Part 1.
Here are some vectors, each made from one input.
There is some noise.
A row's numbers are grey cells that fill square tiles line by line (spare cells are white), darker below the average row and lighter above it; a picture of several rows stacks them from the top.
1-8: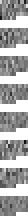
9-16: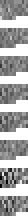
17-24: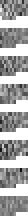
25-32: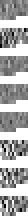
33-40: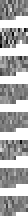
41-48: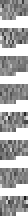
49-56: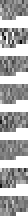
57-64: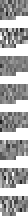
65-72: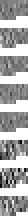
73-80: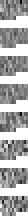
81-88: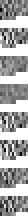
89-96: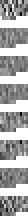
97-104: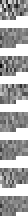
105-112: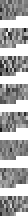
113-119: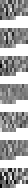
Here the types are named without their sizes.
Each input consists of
either a point on a line, or four true/false values.
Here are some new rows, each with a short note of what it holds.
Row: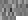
four true/false values
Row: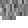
four true/false values
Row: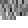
four true/false values
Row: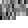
a point on a line
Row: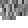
four true/false values
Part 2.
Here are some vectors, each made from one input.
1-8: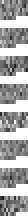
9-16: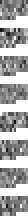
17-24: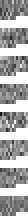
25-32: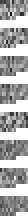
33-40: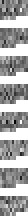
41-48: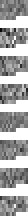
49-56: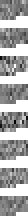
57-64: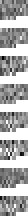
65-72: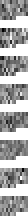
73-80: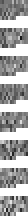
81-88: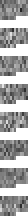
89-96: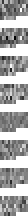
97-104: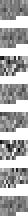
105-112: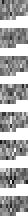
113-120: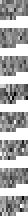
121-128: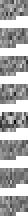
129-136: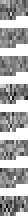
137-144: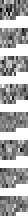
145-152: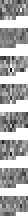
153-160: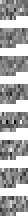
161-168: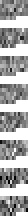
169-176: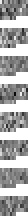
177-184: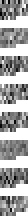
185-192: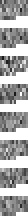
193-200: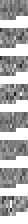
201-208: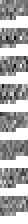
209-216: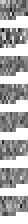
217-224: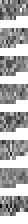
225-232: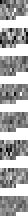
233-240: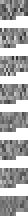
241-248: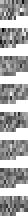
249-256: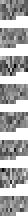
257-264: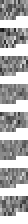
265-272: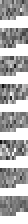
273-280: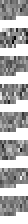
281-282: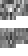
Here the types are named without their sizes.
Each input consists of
either a point on a circle, or a node of a tree.
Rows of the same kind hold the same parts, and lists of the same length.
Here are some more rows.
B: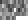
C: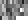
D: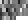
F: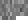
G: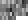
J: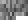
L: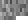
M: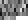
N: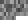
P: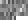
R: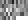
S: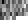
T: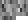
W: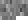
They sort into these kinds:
B, F, G, J, L, N, T, W
C, D, M, P, R, S

